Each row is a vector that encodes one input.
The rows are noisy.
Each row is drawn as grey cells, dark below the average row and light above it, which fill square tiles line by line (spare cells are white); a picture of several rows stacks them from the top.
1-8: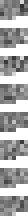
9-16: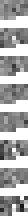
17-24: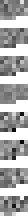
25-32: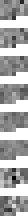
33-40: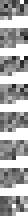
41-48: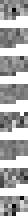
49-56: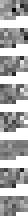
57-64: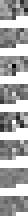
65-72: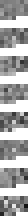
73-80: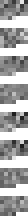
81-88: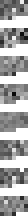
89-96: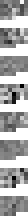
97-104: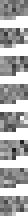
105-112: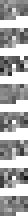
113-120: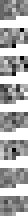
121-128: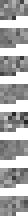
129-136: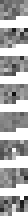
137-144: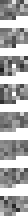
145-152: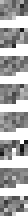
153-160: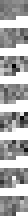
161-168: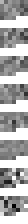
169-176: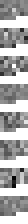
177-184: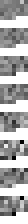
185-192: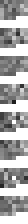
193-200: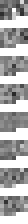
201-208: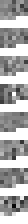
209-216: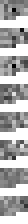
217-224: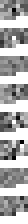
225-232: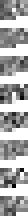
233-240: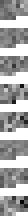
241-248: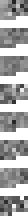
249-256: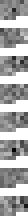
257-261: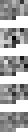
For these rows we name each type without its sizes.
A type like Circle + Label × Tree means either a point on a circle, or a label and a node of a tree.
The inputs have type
Circle × (Tree + Unit).
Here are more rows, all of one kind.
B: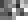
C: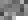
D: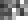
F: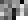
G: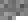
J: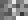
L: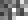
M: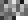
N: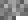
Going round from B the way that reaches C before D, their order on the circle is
B, J, C, M, G, L, F, D, N.
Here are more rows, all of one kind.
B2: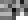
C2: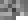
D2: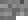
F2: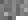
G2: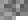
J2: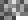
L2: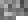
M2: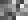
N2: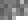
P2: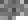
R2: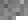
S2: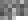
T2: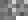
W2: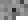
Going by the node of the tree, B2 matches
D2, G2 and M2.
